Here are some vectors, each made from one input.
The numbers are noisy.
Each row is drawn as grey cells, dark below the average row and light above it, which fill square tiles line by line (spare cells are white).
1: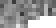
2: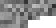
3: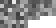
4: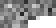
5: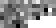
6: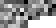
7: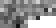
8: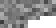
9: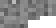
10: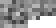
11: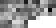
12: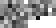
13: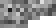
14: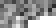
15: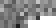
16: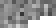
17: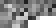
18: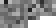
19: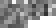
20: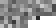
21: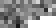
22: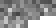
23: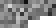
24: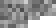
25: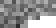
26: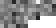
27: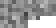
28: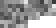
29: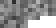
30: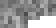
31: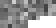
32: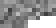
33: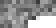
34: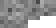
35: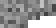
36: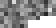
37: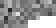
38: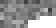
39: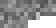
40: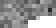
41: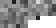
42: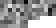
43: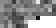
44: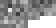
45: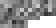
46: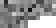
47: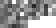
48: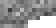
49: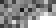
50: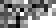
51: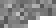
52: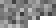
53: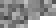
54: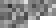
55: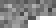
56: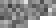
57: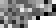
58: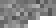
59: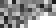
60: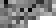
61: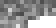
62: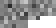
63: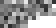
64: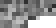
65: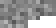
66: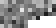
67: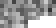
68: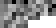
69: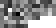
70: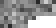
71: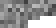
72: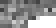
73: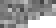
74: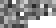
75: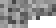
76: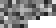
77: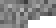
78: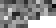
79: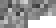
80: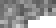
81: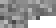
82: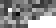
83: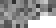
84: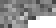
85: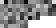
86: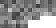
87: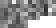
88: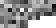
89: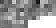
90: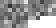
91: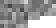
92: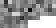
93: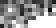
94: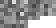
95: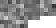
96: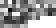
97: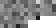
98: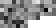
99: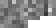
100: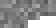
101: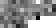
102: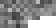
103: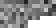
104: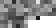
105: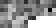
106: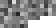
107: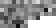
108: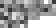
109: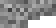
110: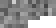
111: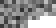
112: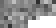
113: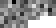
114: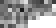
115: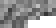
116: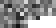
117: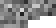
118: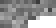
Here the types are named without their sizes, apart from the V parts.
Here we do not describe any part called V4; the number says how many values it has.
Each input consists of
a list of items, each a point on a line and a value of V4.
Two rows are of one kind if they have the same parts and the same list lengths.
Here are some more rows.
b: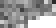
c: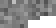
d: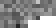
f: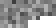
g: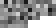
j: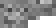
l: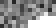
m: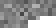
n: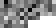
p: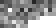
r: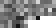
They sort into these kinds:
b, f, p
c, j, m
d, l, r
g, n

